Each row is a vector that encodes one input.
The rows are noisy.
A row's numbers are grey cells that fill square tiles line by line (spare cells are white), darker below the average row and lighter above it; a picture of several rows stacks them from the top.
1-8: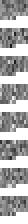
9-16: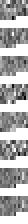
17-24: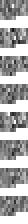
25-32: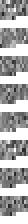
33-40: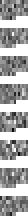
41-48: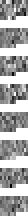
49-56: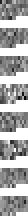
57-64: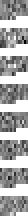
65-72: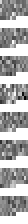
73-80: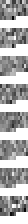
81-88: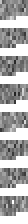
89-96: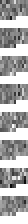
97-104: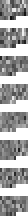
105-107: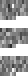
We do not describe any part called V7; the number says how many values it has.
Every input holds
a true/false value, together with either a point on a 6-point line, or a value of V7.
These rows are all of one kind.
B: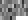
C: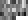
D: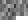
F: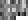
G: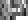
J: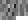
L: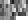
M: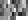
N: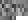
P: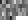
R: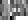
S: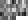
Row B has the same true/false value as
D, J, N and P.
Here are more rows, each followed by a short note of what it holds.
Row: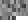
a point on a 6-point line and a true/false value
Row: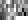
a point on a 6-point line and a true/false value
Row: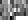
a true/false value and a value of V7
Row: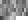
a point on a 6-point line and a true/false value
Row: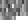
a true/false value and a value of V7
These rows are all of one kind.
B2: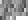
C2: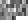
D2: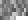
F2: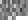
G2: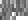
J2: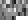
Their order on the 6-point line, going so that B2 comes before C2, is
F2, G2, D2, B2, C2, J2.
